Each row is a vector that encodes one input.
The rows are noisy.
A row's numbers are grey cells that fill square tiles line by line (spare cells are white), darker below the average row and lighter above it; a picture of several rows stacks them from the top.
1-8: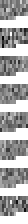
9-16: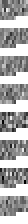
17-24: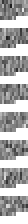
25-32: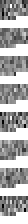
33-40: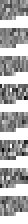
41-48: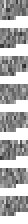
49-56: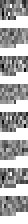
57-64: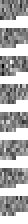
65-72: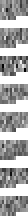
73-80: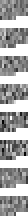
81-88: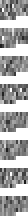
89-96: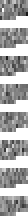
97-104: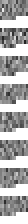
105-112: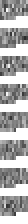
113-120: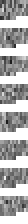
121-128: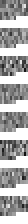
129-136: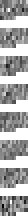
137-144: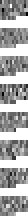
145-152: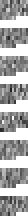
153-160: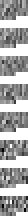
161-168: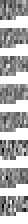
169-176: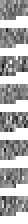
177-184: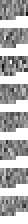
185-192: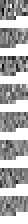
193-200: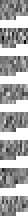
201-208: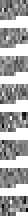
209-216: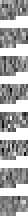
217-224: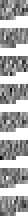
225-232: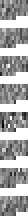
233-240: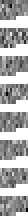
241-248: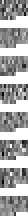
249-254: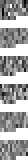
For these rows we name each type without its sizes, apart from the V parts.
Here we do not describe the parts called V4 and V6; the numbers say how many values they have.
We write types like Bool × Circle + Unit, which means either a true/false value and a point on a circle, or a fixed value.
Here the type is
(Bool × (Circle + Unit) + V4) × V6.
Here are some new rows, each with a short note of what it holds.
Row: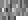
a point on a circle, a true/false value and a value of V6
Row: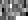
a value of V4 and a value of V6
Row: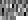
a value of V4 and a value of V6
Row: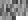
a true/false value and a value of V6
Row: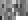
a point on a circle, a true/false value and a value of V6
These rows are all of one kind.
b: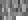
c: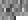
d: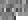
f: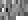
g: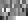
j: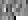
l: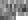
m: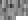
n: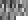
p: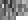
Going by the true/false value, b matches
g, m, n and p.
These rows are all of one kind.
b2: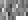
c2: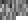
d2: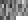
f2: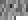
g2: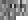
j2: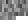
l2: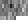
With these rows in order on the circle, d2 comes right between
c2 and f2.
